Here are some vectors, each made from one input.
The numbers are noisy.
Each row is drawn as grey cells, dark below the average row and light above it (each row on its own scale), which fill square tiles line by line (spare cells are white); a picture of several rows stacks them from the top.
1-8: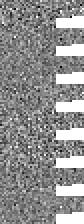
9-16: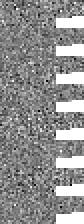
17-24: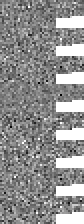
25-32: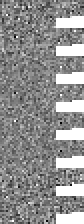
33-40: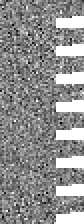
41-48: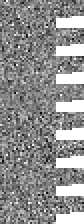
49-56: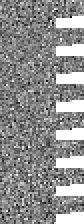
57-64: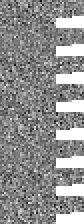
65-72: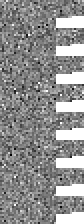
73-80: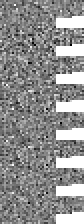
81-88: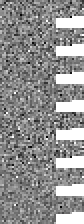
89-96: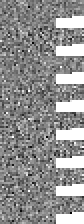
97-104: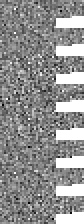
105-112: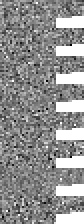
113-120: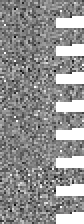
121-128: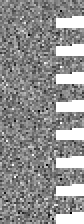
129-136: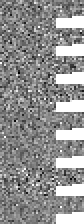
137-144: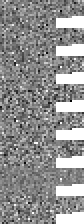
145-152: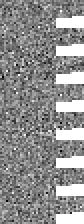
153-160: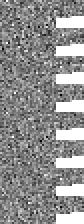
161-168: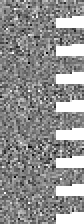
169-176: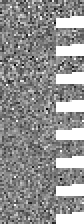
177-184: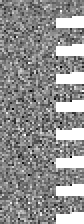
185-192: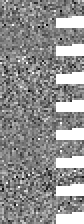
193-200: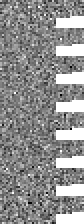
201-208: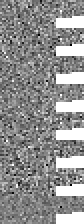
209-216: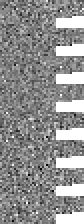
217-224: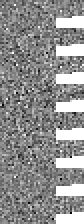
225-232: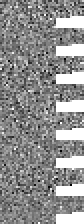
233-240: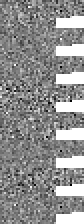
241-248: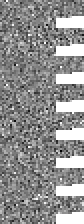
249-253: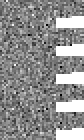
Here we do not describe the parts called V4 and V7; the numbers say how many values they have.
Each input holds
a point on a 10-point circle and a true/false value, together with either a point on an 8-point line and a value of V7, or a value of V4.
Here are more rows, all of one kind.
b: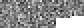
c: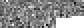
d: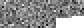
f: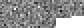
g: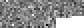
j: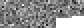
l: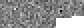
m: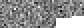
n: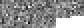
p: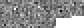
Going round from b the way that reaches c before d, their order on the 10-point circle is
b, m, f, g, p, c, n, l, j, d.
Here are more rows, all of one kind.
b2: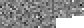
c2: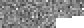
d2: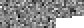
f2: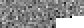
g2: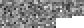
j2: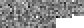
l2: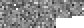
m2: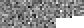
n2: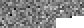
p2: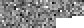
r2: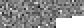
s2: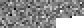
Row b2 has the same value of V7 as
f2, j2 and r2.
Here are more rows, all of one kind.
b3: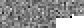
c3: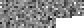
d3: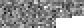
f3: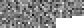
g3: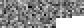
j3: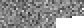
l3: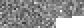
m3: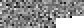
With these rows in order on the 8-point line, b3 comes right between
j3 and m3.
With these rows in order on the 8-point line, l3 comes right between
d3 and g3.
